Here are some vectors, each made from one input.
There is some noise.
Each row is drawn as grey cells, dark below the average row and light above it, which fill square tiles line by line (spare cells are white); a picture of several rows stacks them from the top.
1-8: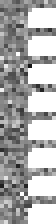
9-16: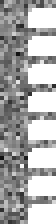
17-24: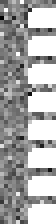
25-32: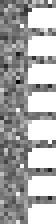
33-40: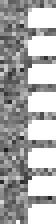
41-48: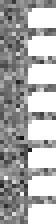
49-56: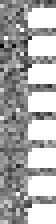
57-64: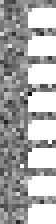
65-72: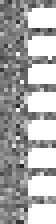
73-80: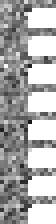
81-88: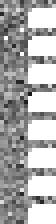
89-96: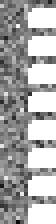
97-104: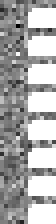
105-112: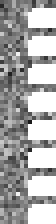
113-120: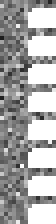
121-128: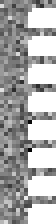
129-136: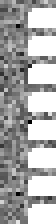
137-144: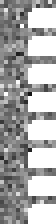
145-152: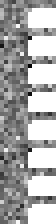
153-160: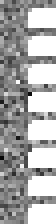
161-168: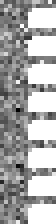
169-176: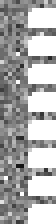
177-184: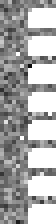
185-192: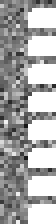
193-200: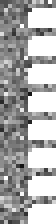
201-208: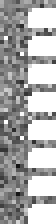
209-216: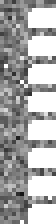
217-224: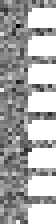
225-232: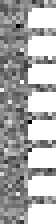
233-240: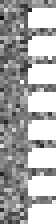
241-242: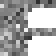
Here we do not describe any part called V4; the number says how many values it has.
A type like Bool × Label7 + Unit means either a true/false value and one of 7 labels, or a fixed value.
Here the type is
List3(Line5) + Tree9 × V4.
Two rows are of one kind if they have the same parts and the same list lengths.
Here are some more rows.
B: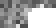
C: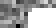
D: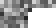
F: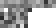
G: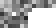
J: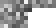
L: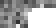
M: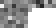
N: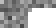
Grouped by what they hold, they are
B, C, L
D, F, G
J
M
N

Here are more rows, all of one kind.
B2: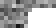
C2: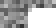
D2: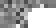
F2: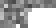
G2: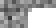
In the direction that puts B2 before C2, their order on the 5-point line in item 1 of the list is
B2, C2, G2, F2, D2.
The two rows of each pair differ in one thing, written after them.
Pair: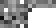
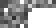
the value of V4
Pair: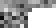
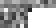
the node of the tree
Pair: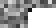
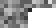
the node of the tree
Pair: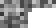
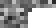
the node of the tree
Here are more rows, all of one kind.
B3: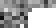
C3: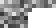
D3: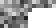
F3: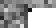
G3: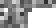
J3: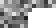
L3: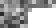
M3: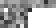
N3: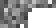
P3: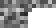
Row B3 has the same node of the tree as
C3, D3, J3 and L3.
